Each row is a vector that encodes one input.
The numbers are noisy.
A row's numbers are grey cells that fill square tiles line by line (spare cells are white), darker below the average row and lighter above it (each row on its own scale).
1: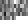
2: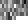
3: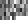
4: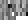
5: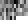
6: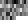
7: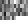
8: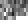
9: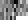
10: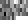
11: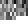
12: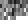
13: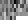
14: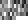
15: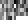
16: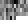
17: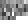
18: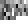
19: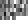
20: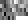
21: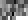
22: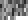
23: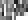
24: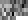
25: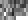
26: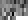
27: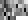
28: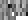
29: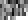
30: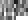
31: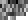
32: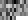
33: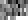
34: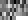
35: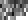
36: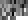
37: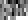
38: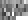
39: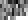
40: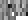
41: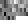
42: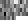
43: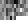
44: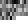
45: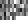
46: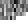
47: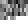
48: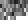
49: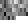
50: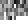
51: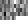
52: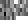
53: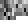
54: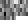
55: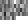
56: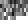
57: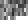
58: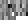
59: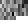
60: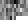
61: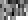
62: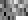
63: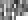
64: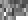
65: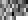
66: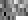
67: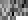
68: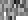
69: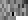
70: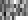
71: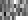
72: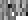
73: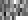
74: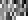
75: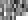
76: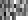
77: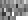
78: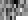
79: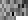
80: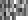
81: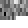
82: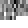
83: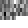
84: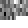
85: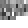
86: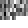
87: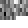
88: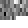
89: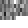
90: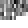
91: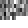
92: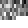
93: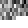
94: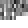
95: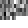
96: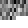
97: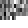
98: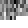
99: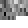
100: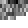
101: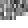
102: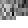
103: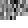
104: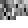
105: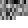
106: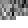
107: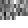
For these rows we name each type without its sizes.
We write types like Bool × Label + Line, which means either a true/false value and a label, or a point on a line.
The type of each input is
List(Line).
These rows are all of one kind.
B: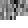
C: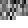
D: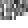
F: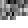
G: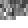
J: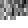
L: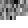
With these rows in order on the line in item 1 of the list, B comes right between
D and L.
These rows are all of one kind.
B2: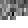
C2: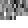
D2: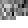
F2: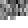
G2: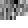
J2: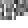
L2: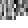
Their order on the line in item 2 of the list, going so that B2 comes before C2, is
F2, G2, B2, C2, D2, J2, L2.
